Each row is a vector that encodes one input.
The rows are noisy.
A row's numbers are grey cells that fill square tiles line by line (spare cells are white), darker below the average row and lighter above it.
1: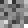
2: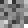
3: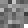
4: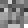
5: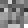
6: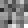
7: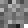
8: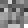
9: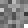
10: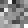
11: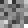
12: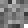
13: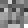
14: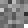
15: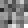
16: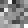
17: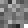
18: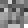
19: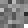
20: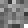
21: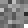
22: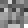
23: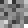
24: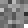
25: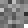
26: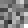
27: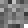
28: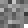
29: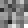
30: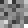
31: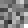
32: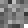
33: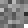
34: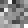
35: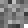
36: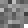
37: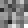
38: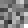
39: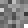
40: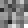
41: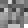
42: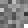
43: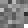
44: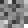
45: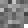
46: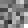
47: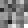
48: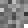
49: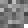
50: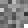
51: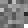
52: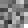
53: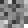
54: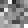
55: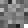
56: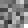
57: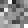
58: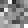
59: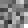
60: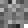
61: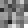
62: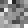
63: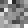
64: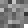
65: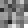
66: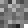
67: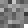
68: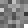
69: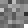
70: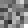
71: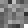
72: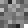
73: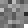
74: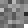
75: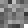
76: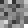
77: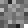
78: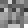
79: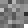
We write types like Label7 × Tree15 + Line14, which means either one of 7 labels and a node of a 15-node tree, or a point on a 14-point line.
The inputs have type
Line5 + Line6.
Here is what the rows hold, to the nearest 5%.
About 50% of them hold a point on a 5-point line. The rest hold a point on a 6-point line.
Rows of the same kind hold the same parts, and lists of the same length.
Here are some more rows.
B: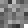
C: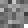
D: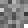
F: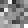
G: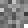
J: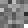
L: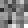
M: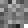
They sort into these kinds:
B, C, D, G, J, M
F, L

